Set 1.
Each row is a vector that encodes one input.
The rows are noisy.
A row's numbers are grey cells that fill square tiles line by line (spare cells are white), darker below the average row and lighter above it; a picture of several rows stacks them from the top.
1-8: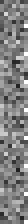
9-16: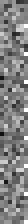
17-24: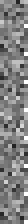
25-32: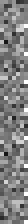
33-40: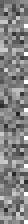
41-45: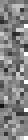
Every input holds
either one of 7 labels, or a point on a 7-point line.
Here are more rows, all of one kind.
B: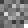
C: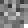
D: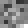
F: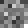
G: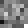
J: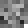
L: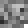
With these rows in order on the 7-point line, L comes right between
G and J.
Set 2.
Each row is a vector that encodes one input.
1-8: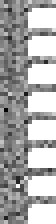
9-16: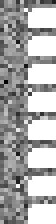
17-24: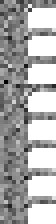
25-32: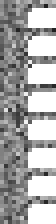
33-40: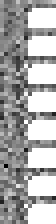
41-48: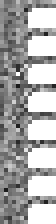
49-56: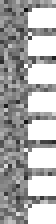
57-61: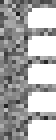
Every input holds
either one of 8 labels, or a node of a 9-node tree.
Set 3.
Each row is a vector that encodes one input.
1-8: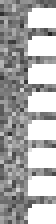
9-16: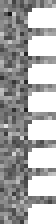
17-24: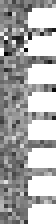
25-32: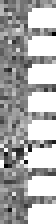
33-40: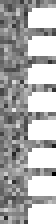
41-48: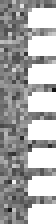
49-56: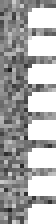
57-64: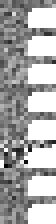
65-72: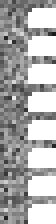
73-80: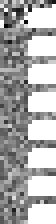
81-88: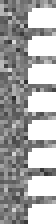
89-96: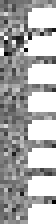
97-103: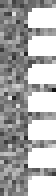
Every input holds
a list of up to two points on an 11-point line.
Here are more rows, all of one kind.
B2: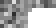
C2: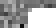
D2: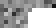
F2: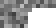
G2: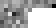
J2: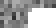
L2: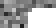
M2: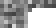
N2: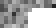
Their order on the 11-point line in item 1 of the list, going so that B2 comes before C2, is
B2, N2, D2, G2, J2, F2, C2, L2, M2.
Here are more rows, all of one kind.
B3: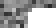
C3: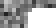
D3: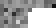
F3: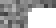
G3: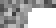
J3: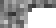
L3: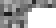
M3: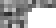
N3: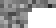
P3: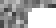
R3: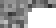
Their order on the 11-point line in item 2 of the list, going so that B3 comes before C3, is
J3, G3, R3, N3, B3, P3, C3, L3, M3, F3, D3.
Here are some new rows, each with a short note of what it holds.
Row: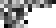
the empty list
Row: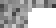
a list of two items
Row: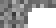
a list of two items
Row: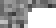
a list of two items
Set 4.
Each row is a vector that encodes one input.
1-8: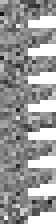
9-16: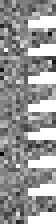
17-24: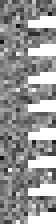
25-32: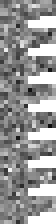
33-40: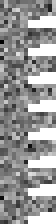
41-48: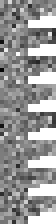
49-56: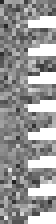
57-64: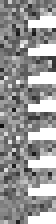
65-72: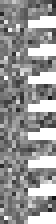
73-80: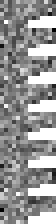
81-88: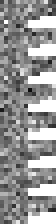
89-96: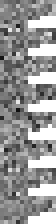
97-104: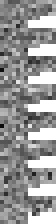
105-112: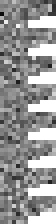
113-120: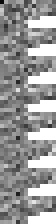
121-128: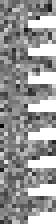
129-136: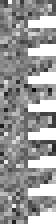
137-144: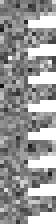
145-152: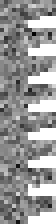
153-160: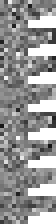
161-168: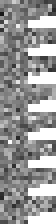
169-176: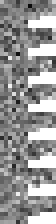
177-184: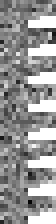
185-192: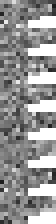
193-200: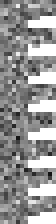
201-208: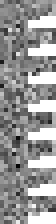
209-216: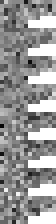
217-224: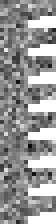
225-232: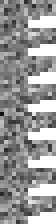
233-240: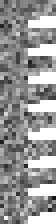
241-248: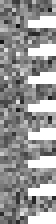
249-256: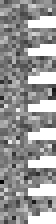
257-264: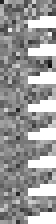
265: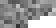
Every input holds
one of 11 labels and a true/false value.
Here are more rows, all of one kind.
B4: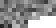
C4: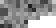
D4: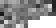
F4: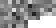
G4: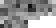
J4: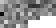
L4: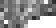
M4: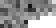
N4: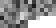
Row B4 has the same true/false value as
D4 and L4.
